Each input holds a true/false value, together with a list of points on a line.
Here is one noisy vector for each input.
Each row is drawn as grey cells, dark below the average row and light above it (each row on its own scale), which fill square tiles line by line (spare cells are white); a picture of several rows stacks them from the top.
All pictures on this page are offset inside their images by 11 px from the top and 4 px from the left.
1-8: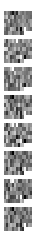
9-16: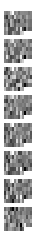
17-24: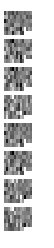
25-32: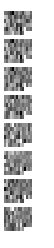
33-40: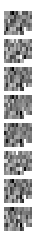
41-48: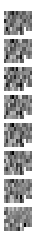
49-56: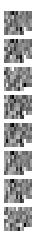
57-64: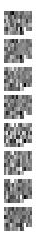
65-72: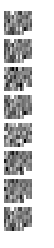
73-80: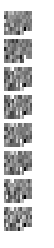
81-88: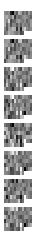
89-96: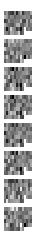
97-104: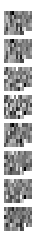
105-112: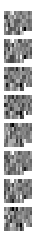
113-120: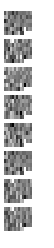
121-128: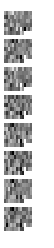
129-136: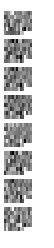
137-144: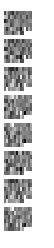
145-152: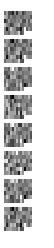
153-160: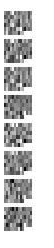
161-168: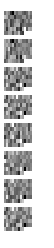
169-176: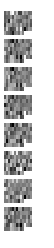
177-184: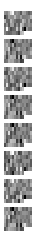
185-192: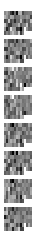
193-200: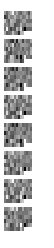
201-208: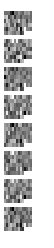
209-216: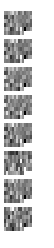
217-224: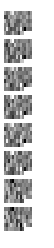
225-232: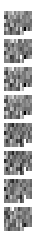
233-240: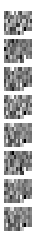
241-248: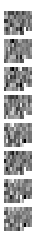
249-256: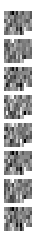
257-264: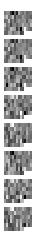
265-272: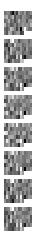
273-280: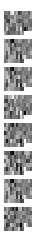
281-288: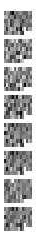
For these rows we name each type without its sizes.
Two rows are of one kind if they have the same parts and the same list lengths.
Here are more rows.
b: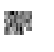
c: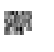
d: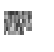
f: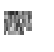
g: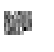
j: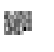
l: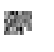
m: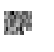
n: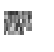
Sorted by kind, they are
b, c, g, j, l
d, f, n
m

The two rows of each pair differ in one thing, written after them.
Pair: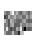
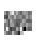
the place on the line in item 2 of the list
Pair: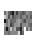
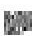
the true/false value
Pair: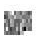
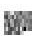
the place on the line in item 2 of the list
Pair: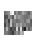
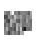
the place on the line in item 2 of the list
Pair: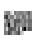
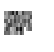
the true/false value
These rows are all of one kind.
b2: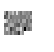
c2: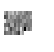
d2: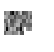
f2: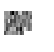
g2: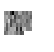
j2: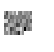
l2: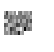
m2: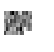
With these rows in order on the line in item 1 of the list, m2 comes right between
d2 and f2.
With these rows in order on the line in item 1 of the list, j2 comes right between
b2 and l2.
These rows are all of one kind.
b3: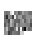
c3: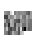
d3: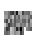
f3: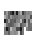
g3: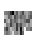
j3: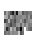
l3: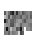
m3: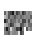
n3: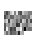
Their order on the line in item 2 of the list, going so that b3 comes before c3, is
n3, j3, l3, b3, g3, f3, m3, c3, d3.
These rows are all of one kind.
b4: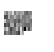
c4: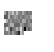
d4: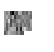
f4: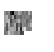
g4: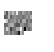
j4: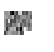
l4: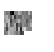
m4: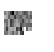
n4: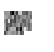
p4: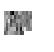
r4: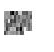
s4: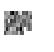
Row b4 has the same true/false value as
c4 and g4.
